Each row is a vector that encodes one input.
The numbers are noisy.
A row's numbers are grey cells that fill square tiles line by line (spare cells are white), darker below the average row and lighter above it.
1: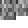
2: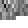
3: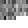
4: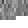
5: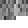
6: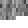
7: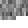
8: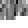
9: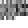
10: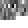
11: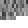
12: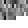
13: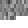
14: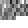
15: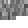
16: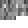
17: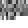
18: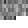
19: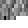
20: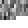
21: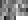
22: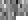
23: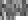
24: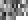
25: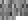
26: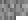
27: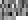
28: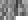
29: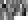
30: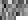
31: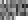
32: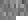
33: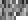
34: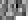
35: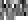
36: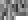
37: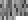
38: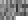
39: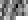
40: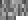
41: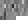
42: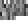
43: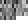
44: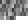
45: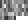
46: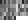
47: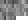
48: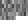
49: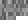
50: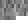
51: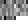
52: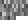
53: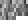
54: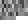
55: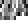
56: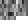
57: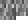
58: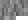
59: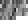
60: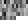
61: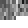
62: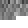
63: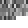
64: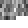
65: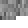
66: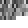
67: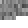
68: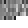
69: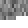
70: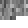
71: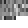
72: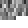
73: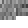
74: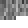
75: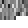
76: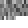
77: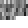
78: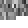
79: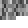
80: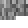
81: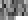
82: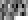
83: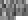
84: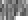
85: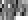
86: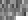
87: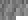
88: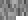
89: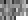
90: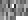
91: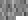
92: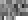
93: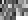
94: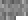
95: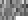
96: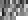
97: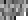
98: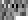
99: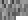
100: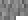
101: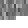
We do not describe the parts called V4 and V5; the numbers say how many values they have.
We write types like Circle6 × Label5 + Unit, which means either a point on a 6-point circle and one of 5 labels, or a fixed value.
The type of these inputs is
Bool × V4 + List2(Line3 × Line3) × V5.
